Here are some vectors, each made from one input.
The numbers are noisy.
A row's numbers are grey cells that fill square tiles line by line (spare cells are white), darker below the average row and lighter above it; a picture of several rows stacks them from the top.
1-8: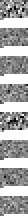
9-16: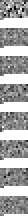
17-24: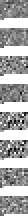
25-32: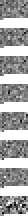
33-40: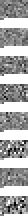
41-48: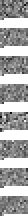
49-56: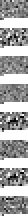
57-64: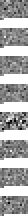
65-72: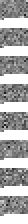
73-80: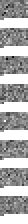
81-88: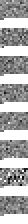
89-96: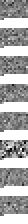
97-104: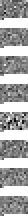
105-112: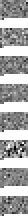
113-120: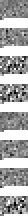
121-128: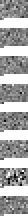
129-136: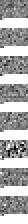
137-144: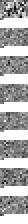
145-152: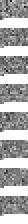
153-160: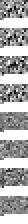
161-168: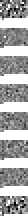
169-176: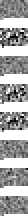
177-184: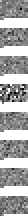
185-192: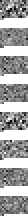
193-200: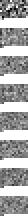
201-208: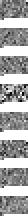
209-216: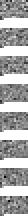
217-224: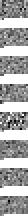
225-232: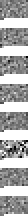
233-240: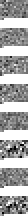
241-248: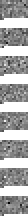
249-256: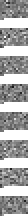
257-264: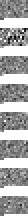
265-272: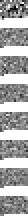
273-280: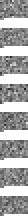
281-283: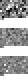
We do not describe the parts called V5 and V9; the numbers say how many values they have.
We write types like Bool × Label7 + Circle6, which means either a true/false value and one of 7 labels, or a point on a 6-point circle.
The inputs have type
Circle10 × Circle10 × Circle10 × Circle10 × Label10 × V9 + V5.
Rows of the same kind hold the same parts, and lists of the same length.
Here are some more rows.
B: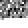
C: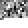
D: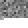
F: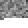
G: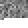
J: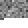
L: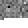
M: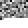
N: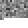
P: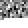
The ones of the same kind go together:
B, C, P
D, F, G, J, L, M, N

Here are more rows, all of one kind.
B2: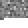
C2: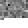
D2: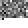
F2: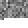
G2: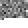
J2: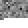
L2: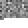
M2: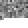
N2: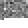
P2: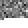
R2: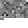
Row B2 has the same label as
C2, D2 and G2.
